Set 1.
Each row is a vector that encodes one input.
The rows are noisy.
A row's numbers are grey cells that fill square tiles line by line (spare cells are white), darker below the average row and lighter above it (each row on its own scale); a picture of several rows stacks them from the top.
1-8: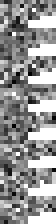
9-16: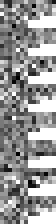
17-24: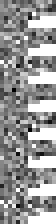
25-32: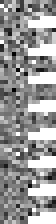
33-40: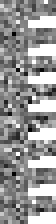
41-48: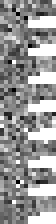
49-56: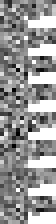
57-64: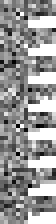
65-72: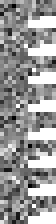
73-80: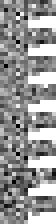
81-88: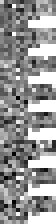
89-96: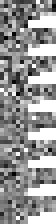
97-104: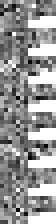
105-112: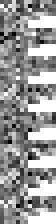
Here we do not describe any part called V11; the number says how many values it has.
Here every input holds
either one of 6 labels and a true/false value, or a value of V11.
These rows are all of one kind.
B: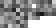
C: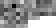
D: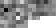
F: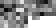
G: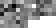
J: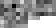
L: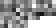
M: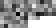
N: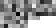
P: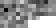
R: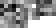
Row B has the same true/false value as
L, M and N.
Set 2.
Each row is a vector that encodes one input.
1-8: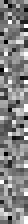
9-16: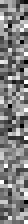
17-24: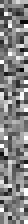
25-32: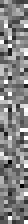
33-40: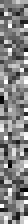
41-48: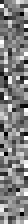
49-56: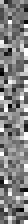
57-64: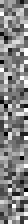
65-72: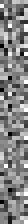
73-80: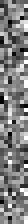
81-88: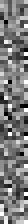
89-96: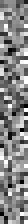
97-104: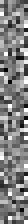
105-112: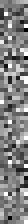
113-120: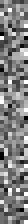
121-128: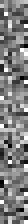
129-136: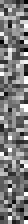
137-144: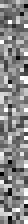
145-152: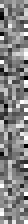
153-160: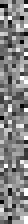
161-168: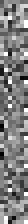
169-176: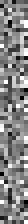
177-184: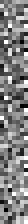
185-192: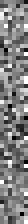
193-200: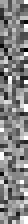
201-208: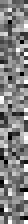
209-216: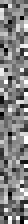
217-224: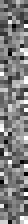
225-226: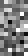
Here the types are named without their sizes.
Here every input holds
either a point on each of two circles, or four true/false values.
